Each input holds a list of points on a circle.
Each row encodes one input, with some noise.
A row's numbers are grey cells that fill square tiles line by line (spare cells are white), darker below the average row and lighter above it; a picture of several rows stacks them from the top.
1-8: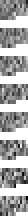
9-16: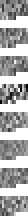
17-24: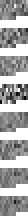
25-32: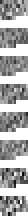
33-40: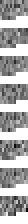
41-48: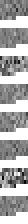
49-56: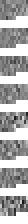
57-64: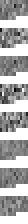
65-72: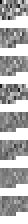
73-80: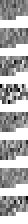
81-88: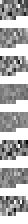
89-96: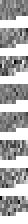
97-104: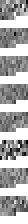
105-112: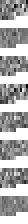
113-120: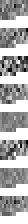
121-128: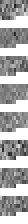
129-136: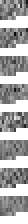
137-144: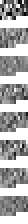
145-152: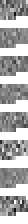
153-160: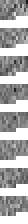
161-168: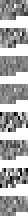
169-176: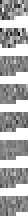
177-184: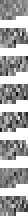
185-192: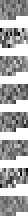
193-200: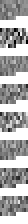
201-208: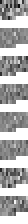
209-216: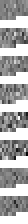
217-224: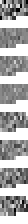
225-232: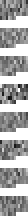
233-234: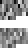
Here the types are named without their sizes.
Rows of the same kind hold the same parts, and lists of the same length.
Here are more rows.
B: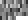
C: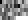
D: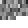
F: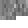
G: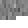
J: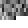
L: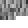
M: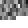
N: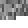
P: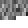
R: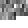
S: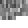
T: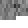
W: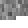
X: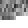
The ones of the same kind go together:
B, D, F, G, L, R
C, J, M, N, S, T, W, X
P

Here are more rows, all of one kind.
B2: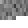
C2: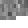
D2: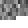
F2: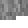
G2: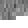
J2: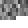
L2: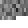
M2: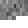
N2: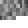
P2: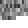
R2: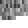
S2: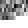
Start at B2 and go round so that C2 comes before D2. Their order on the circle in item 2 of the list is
B2, R2, N2, C2, M2, G2, P2, F2, S2, J2, D2, L2.
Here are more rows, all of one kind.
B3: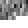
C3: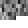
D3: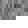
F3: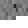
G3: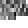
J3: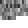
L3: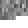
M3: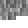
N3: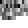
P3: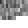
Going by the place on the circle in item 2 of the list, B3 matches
G3 and M3.
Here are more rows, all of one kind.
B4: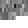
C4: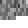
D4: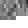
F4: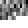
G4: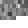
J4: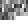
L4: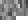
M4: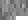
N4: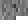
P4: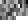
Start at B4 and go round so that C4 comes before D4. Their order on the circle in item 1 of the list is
B4, F4, C4, J4, M4, L4, G4, D4, P4, N4.
